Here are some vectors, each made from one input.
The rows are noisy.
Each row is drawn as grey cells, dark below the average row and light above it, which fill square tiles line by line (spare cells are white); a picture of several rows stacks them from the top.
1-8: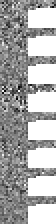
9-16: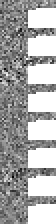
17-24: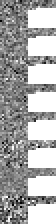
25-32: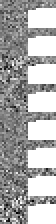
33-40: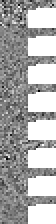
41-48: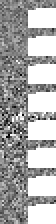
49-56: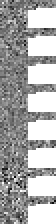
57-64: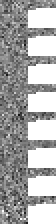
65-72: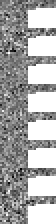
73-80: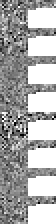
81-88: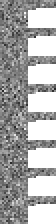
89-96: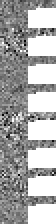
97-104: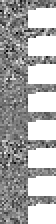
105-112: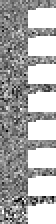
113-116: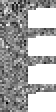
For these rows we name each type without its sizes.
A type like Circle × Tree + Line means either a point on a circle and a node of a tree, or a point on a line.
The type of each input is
(Label + Line) × Line.
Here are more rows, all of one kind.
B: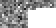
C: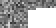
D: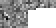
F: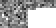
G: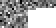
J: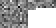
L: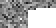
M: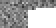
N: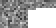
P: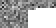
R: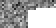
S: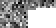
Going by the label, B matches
C, D and S.
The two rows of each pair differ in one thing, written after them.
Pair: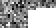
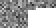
the label
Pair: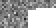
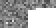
the label
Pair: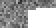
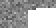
the label
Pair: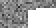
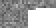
the place on the line
